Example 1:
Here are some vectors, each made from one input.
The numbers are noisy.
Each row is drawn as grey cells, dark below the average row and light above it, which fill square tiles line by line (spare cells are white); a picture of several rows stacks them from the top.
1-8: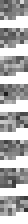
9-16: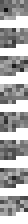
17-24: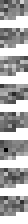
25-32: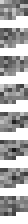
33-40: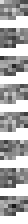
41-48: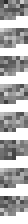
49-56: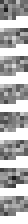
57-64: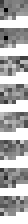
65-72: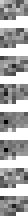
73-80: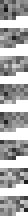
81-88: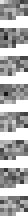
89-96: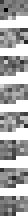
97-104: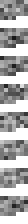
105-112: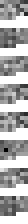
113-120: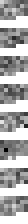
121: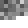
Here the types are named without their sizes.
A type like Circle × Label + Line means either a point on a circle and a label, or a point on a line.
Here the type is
Circle + Line.
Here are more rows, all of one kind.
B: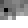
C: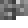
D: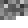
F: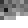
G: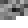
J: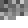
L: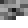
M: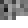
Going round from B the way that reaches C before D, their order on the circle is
B, M, C, L, G, D, J, F.
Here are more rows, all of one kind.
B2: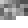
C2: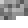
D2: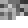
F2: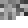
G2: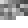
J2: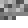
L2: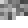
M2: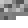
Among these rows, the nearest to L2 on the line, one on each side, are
D2 and G2.
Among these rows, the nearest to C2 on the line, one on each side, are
B2 and M2.
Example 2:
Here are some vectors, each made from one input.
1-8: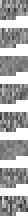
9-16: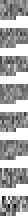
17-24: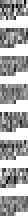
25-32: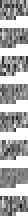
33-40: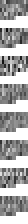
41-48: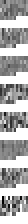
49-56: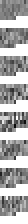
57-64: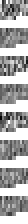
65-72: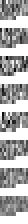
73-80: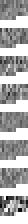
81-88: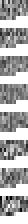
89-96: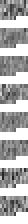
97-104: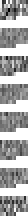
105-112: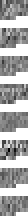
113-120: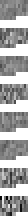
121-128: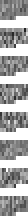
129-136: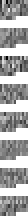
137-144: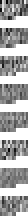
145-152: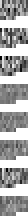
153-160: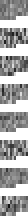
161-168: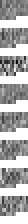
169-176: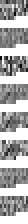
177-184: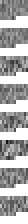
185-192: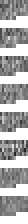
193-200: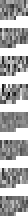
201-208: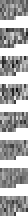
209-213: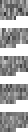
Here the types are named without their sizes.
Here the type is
Circle × Label.
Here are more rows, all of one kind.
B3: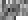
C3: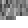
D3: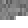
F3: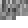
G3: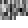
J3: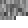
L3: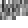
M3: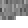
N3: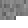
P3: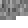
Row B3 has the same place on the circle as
C3, F3, N3 and P3.
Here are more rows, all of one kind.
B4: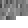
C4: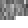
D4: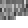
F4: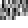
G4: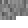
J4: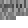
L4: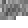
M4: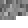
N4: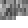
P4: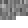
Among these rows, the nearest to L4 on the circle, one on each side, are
B4 and C4.
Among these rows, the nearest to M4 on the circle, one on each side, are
F4 and J4.
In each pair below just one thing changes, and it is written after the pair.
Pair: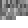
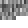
the place on the circle
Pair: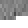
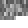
the place on the circle
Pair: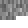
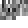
the label
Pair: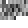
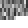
the label
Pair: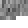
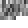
the label
